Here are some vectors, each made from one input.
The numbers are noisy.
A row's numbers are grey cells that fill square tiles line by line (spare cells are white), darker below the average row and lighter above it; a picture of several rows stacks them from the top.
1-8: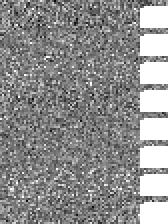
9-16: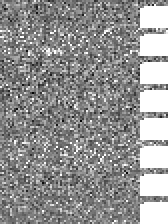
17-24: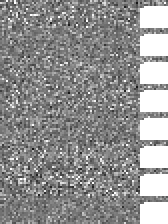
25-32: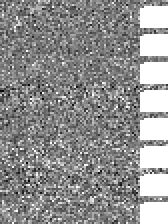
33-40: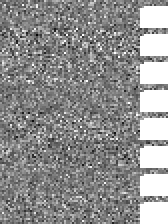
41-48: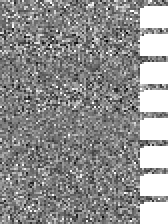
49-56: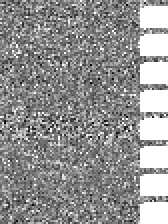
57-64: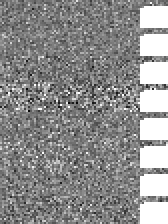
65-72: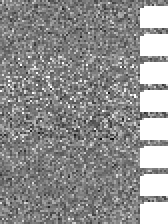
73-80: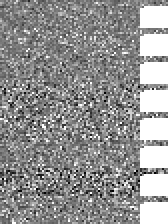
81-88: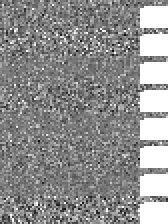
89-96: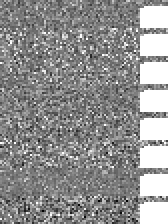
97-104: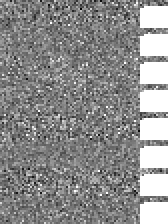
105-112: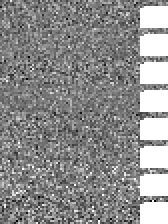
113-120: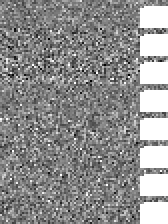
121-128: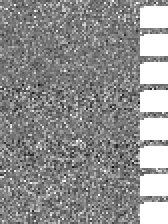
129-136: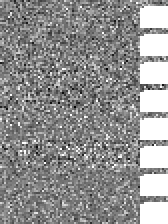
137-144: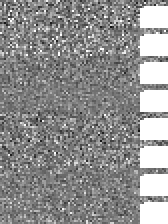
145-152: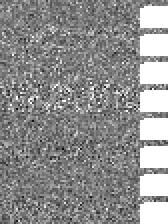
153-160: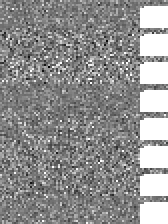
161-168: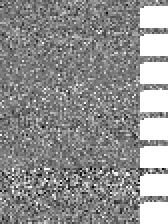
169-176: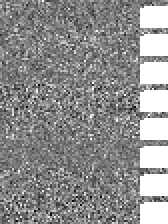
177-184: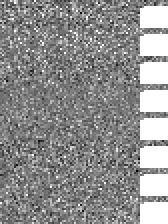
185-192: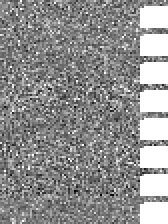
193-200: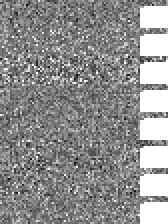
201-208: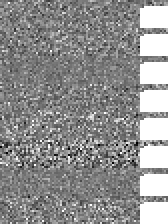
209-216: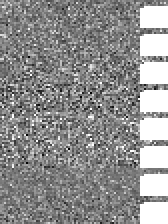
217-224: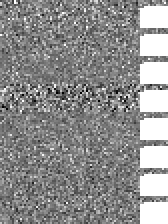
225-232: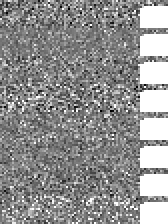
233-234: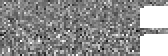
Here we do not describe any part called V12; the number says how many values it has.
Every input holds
a point on an 11-point circle, together with either a point on an 8-point circle and a true/false value, or a value of V12.
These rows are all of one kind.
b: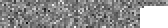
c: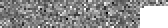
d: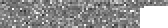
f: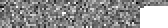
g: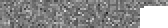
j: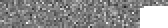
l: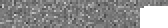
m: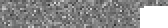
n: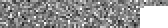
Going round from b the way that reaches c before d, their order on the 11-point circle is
b, g, f, m, j, c, d, n, l.
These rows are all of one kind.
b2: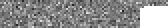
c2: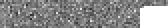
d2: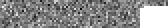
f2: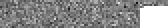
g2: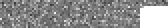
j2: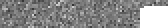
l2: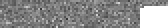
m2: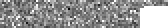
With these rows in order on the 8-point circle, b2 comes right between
c2 and j2.
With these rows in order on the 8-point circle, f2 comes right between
j2 and l2.
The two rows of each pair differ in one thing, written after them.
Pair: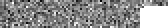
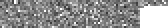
the true/false value
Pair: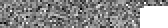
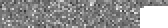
the place on the 11-point circle
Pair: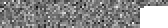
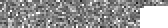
the place on the 11-point circle
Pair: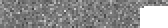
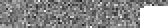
the place on the 11-point circle
